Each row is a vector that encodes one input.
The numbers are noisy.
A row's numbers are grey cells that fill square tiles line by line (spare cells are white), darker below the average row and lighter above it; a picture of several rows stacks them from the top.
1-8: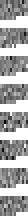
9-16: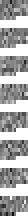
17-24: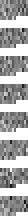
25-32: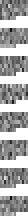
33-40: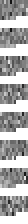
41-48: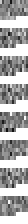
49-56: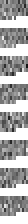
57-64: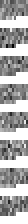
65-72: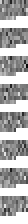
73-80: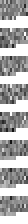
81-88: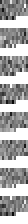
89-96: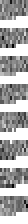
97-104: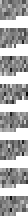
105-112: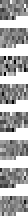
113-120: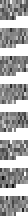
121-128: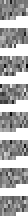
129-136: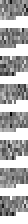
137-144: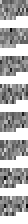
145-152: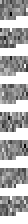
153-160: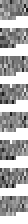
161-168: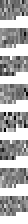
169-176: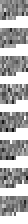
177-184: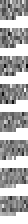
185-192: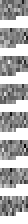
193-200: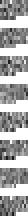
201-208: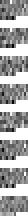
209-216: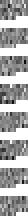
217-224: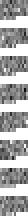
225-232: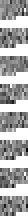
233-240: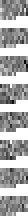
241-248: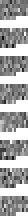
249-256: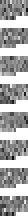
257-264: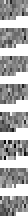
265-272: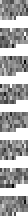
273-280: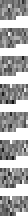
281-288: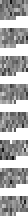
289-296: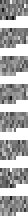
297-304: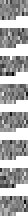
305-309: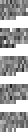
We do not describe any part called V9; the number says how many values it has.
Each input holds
a list of up to two items, each a point on a 6-point line and a value of V9.
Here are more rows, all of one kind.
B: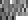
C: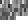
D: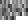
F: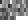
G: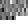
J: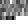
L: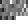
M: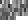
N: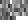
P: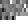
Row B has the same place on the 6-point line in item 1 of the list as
G, J, L and P.
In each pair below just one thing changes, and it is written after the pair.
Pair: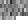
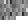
the place on the 6-point line in item 1 of the list
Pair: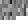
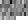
the place on the 6-point line in item 1 of the list
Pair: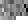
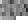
the value of V9 in item 1 of the list
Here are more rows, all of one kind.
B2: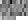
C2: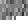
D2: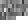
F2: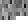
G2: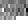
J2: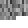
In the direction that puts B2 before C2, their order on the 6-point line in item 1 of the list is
G2, B2, C2, F2, D2, J2.
